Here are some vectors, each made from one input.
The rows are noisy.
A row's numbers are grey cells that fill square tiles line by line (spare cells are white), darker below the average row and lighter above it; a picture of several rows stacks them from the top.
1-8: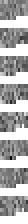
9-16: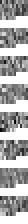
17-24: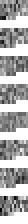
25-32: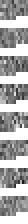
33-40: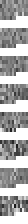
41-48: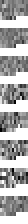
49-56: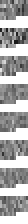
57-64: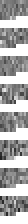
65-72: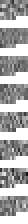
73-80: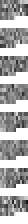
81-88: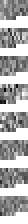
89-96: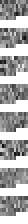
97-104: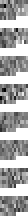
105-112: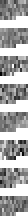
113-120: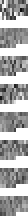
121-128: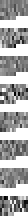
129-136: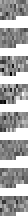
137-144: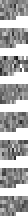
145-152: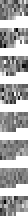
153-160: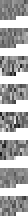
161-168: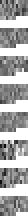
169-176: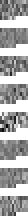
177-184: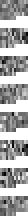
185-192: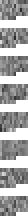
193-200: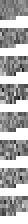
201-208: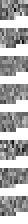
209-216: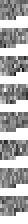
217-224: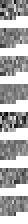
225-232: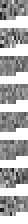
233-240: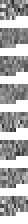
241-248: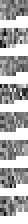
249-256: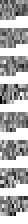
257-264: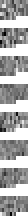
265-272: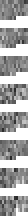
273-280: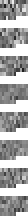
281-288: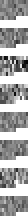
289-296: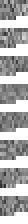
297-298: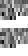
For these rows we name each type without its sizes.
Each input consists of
two labels, together with either a label, or a point on each of two lines.
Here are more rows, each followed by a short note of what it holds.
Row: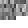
two labels and a point on each of two lines
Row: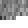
two labels and a point on each of two lines
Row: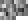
two labels and a point on each of two lines
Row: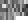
three labels
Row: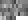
three labels
